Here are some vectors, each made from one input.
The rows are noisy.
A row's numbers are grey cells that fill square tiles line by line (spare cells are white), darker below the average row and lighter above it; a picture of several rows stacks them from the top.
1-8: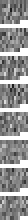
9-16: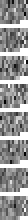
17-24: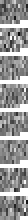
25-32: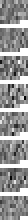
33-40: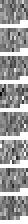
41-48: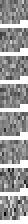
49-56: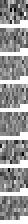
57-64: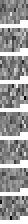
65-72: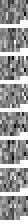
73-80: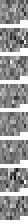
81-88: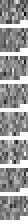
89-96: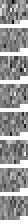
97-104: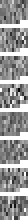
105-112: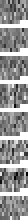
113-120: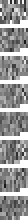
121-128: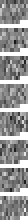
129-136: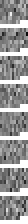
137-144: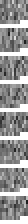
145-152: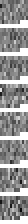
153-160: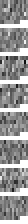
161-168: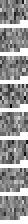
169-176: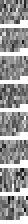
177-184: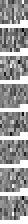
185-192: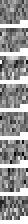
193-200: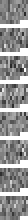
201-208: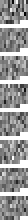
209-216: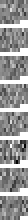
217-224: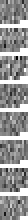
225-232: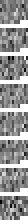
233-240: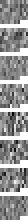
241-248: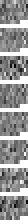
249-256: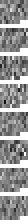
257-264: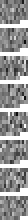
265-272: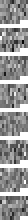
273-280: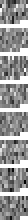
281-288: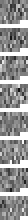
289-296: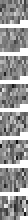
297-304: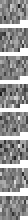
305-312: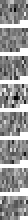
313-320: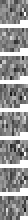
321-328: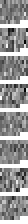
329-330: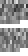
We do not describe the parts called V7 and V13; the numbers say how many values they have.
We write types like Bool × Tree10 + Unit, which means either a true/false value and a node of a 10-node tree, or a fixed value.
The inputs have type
(Label11 × V7 + Tree10) × V13 + List3(Line9).
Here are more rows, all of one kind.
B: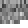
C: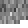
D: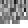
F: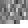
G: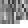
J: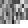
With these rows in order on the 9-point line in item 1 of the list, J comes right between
F and G.
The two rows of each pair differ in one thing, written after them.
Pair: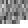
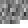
the node of the tree
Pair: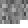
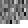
the node of the tree
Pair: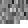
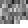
the node of the tree
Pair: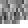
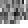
the node of the tree
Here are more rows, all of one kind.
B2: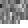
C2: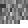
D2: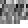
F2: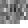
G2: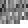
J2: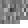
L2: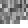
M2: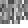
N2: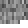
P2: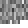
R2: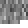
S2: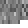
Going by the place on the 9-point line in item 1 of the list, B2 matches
C2 and M2.
